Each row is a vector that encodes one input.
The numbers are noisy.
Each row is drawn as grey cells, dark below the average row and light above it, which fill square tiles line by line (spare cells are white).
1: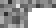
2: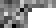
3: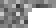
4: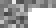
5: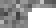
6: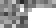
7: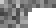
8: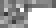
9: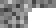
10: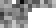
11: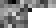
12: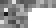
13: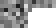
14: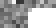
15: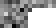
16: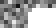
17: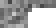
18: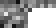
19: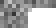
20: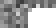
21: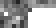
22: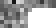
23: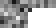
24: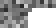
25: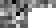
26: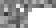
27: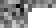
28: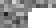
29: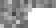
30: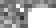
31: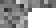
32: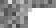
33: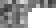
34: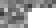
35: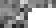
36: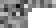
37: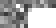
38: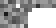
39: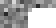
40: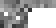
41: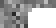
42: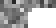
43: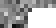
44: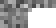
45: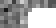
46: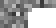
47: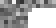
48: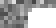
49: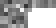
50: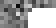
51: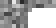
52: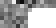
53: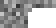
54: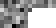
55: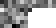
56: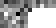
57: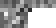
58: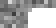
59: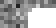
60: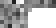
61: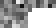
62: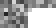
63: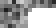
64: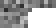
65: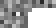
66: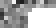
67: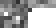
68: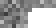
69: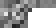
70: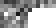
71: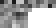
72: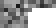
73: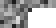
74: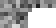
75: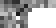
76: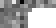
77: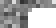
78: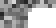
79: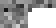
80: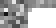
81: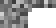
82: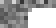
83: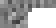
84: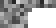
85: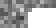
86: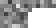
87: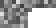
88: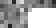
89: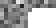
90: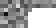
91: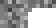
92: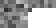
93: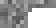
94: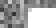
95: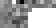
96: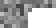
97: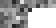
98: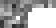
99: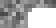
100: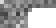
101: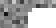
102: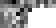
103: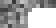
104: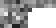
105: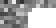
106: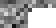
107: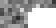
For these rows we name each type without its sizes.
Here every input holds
a node of a tree, together with either a node of a tree, or four true/false values.
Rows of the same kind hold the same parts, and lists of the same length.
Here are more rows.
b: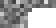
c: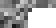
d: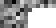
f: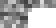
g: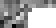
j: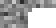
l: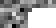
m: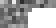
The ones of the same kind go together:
b, f, j, m
c, d, g, l

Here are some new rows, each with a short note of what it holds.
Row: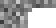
a node of a tree and four true/false values
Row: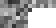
a node of each of two trees
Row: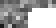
a node of each of two trees
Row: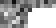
a node of each of two trees
